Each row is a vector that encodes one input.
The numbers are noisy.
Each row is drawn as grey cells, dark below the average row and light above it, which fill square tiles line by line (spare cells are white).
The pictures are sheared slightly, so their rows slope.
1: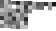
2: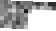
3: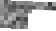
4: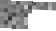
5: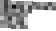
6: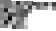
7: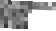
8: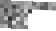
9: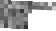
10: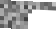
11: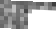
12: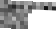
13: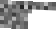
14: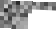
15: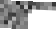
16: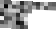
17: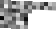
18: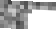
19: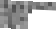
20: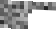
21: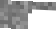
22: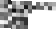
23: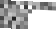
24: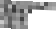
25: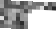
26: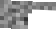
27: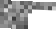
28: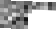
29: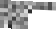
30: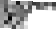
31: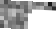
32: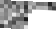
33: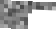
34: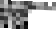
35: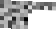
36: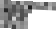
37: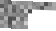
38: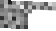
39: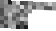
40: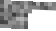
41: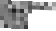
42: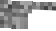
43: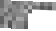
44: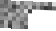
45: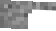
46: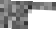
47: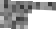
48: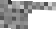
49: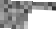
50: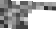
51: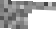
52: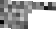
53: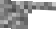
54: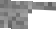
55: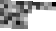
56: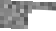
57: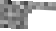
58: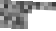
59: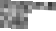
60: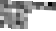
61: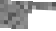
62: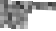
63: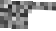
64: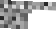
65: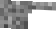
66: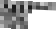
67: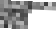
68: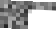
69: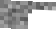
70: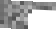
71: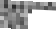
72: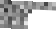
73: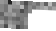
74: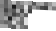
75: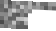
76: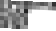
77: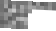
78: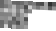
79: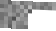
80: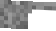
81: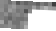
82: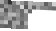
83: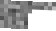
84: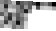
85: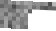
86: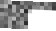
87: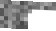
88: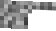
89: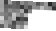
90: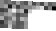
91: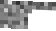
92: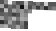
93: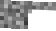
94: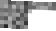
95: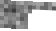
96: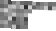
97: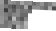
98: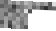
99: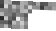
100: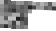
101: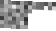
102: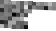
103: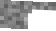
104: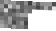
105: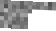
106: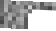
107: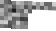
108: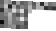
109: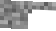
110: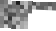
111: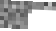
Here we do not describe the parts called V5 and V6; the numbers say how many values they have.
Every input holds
a value of V6, together with either a point on a 4-point line and a true/false value, or a value of V5.
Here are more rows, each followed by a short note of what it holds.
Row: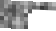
a value of V5 and a value of V6
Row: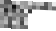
a value of V5 and a value of V6
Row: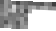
a point on a 4-point line, a true/false value and a value of V6
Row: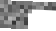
a point on a 4-point line, a true/false value and a value of V6
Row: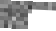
a value of V5 and a value of V6
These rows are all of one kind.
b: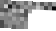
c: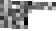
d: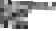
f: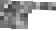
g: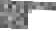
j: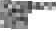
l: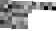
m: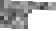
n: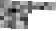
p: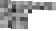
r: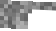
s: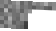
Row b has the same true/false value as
c and f.
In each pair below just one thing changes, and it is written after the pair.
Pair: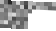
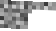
the value of V6
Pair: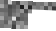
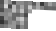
the place on the 4-point line
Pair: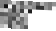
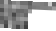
the value of V6
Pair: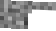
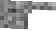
the place on the 4-point line
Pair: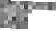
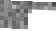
the value of V6
